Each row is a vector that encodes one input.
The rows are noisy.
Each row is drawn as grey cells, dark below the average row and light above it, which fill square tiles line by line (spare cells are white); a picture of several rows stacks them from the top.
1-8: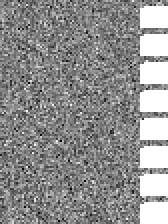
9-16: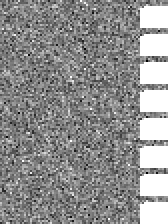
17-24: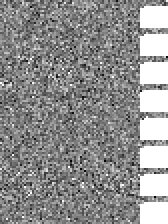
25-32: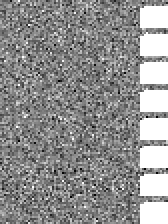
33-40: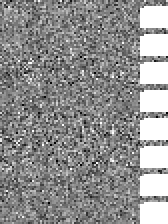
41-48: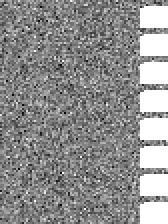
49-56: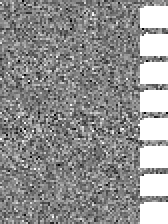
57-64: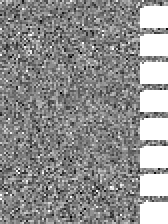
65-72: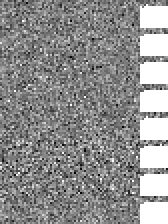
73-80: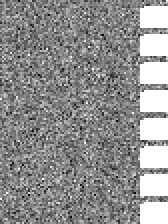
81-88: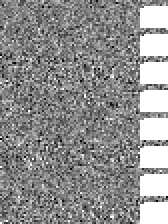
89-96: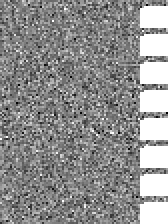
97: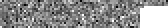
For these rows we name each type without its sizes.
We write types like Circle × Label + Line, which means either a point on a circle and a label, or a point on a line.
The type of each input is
(Bool × Bool × Bool × Bool + Unit) × Line × Line × Line.
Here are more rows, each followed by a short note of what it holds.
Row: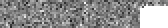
a point on each of three lines and four true/false values
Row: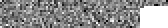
a point on each of three lines
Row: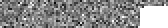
a point on each of three lines
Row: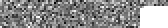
a point on each of three lines
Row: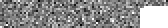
a point on each of three lines
